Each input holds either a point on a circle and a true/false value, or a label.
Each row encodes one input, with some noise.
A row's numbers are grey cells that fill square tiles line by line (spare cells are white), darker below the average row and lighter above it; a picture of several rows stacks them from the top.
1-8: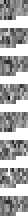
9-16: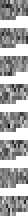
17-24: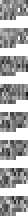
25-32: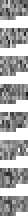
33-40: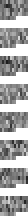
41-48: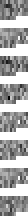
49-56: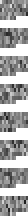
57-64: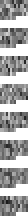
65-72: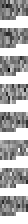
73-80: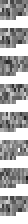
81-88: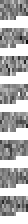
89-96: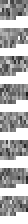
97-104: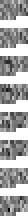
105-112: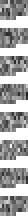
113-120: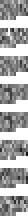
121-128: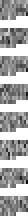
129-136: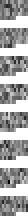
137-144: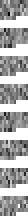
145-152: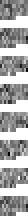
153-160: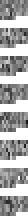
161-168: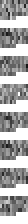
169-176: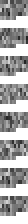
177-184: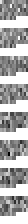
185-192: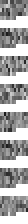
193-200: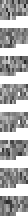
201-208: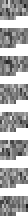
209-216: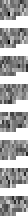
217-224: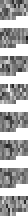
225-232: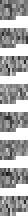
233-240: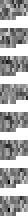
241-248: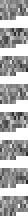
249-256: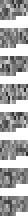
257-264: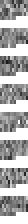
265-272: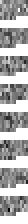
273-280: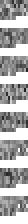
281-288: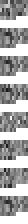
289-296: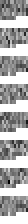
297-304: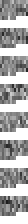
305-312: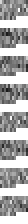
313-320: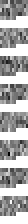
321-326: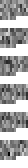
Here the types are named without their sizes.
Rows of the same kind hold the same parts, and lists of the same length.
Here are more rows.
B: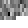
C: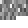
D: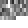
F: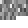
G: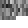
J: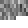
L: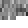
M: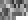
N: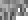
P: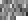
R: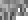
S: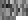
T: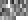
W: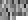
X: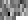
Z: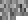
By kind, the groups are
B, D, M, T, W, X
C, F, G, J, L, N, P, R, S, Z

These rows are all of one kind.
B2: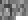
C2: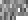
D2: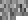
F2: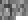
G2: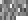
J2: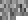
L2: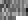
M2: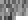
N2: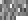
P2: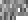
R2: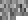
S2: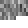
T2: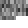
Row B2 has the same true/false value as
F2, L2, M2 and T2.
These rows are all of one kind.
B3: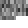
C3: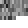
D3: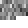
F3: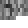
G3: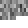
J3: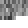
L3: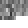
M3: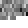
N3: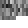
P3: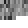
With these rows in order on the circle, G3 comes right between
F3 and L3.
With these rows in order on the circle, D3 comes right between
C3 and M3.
